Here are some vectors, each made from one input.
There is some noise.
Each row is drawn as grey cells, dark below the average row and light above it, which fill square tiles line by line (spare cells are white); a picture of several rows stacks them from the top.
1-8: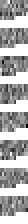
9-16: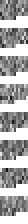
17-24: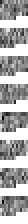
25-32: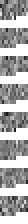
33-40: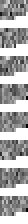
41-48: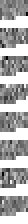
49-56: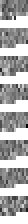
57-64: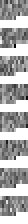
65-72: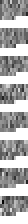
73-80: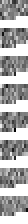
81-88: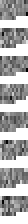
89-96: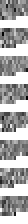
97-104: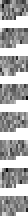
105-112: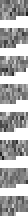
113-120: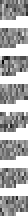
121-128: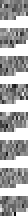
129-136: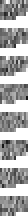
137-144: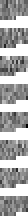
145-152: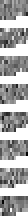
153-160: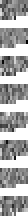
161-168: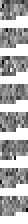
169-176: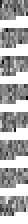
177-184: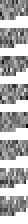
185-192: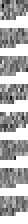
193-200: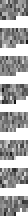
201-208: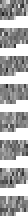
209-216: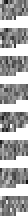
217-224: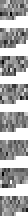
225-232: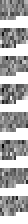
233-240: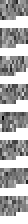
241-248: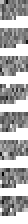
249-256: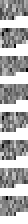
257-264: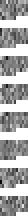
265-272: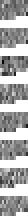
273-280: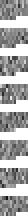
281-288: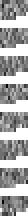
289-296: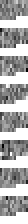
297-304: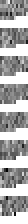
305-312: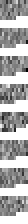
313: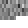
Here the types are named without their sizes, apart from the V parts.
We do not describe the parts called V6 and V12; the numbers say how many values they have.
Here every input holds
a node of a tree and a value of V6, together with either a point on a line, or a value of V12.
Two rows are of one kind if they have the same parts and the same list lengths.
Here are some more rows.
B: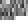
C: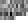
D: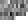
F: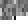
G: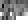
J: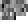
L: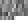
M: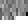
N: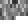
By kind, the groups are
B, G, M, N
C, D, F, J, L

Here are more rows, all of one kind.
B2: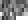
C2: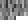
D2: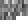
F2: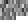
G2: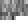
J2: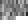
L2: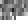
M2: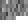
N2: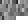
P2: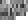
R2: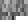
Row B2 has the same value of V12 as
D2, G2 and R2.
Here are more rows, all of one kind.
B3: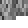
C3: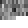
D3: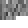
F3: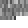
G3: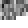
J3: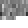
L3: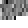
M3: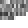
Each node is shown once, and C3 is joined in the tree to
B3 and J3.
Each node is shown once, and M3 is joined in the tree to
D3.
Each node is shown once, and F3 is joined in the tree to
J3 and L3.
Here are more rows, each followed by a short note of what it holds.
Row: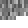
a node of a tree, a value of V6 and a value of V12
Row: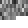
a point on a line, a node of a tree and a value of V6
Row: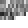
a node of a tree, a value of V6 and a value of V12
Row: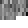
a point on a line, a node of a tree and a value of V6
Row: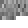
a node of a tree, a value of V6 and a value of V12
